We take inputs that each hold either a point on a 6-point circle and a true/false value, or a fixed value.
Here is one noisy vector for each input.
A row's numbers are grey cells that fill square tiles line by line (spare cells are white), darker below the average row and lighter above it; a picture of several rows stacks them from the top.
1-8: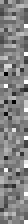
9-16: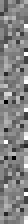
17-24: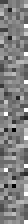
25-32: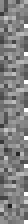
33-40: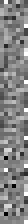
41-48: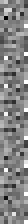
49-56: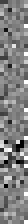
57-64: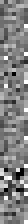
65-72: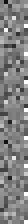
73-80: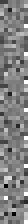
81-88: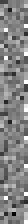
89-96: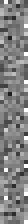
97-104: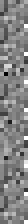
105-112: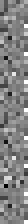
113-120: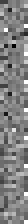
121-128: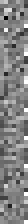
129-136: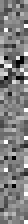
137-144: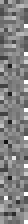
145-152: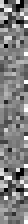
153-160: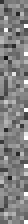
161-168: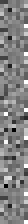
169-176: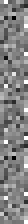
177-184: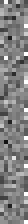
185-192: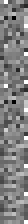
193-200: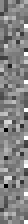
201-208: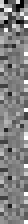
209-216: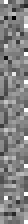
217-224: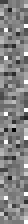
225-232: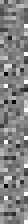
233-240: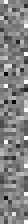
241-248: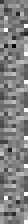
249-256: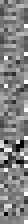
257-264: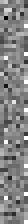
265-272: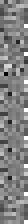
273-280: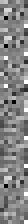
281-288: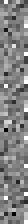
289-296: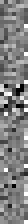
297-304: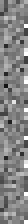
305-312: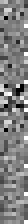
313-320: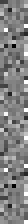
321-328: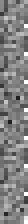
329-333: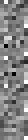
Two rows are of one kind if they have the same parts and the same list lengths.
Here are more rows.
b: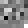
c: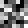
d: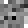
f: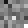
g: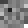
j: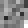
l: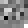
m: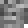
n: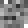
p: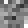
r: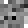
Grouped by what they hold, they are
b, d, f, g, j, l, m, n, p, r
c

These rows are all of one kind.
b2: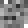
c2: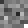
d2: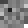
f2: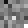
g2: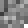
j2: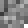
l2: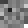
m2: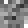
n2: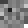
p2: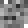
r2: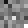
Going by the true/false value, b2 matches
m2 and p2.
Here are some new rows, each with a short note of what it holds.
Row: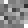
a point on a 6-point circle and a true/false value
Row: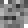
a point on a 6-point circle and a true/false value
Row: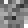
a point on a 6-point circle and a true/false value
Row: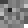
a point on a 6-point circle and a true/false value
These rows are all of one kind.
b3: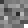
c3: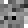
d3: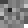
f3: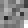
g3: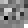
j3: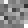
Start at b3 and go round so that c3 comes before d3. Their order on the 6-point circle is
b3, c3, j3, g3, f3, d3.
